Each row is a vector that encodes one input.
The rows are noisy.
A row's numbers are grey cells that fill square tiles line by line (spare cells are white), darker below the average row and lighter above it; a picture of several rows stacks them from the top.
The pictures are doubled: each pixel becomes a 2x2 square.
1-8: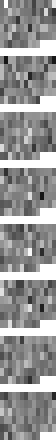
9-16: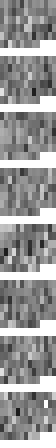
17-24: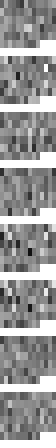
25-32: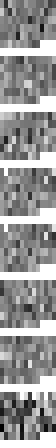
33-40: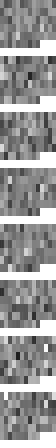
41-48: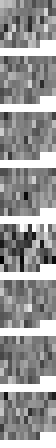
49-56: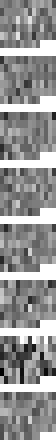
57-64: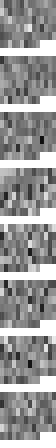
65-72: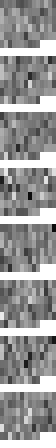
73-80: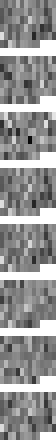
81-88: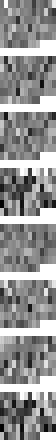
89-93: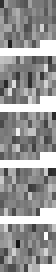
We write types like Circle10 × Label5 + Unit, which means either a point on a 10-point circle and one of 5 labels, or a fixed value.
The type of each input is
List3(Line5).
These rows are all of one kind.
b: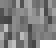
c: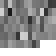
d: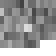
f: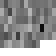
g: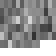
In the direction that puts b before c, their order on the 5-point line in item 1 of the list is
g, b, d, f, c.
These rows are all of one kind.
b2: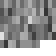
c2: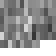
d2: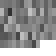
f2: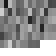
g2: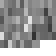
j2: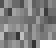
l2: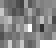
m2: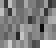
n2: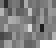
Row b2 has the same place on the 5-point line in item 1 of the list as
c2 and g2.
